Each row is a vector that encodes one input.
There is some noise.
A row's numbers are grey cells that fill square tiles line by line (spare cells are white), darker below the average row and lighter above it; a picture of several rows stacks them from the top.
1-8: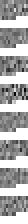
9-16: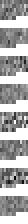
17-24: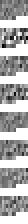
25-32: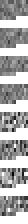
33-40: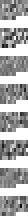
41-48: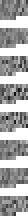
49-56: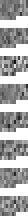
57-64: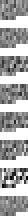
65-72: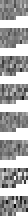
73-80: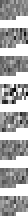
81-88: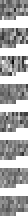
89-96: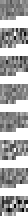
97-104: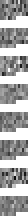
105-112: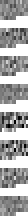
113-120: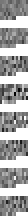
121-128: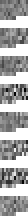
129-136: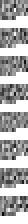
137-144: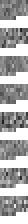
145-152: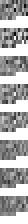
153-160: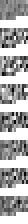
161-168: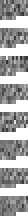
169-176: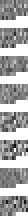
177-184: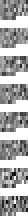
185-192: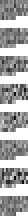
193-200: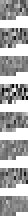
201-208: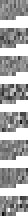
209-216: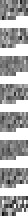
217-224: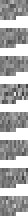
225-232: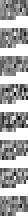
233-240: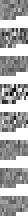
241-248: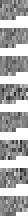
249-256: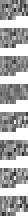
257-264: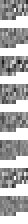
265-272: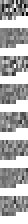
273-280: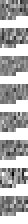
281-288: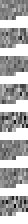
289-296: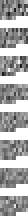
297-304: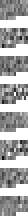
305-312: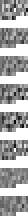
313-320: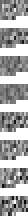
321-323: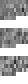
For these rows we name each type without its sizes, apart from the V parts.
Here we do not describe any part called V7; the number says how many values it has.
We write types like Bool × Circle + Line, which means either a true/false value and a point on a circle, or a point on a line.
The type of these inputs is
List((Label + Line) × V7).
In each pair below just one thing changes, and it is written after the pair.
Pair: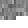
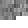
the value of V7 in item 1 of the list
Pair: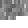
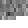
the label in item 2 of the list
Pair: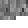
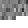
the label in item 2 of the list
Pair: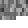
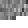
the label in item 2 of the list
